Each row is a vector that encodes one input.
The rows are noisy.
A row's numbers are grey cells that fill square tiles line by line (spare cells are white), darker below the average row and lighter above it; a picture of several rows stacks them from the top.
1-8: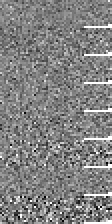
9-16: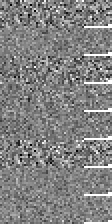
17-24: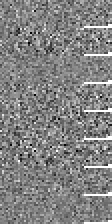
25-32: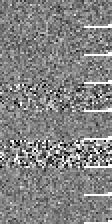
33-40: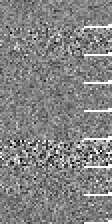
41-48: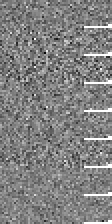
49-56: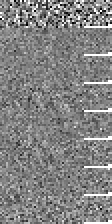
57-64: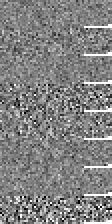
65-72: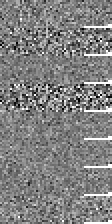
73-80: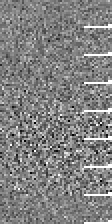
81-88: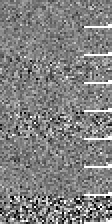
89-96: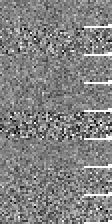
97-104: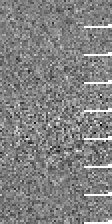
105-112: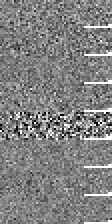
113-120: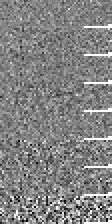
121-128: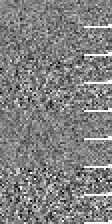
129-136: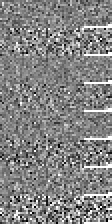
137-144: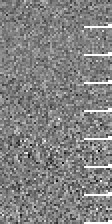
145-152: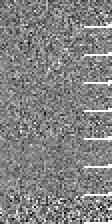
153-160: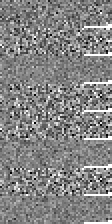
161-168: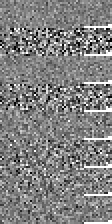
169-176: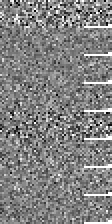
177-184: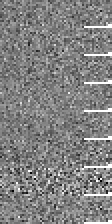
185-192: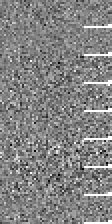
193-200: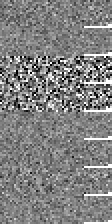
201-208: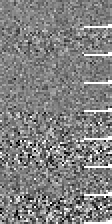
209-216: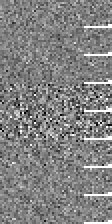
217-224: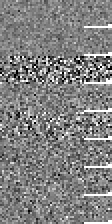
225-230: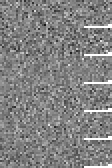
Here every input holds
either a point on an 8-point circle and a point on an 11-point circle, or a fixed value, or four true/false values.
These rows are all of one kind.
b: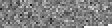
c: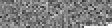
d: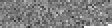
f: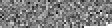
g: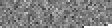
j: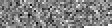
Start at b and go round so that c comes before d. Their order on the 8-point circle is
b, c, f, d, j, g.
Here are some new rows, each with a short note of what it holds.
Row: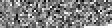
four true/false values
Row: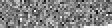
four true/false values
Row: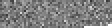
a point on an 8-point circle and a point on an 11-point circle
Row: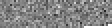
four true/false values
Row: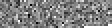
a point on an 8-point circle and a point on an 11-point circle
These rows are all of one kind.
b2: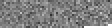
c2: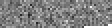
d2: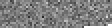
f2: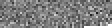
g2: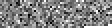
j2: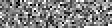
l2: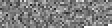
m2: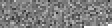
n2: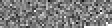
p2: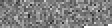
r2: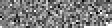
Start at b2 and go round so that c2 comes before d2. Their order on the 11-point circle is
b2, n2, c2, g2, f2, d2, m2, l2, r2, j2, p2.
